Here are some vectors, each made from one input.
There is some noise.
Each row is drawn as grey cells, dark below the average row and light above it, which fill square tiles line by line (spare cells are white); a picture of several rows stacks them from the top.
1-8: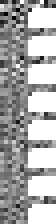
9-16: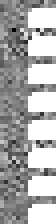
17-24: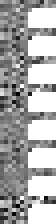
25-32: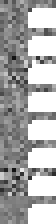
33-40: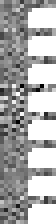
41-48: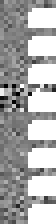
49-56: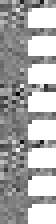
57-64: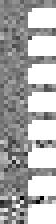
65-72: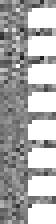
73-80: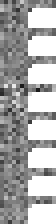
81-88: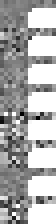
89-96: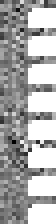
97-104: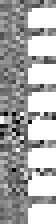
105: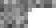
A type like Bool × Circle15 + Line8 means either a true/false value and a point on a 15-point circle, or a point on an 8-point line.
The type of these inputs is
List2(Line6).
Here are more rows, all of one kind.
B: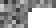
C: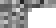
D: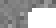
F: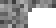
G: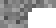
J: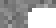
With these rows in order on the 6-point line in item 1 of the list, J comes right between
D and F.
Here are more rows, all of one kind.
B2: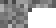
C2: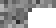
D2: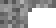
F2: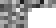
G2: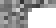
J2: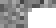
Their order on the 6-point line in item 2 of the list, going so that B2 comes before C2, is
J2, D2, F2, G2, B2, C2.
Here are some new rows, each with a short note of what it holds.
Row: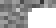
a list of two items
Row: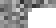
a list of two items
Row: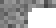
a list of one item
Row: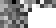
the empty list
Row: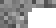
a list of one item
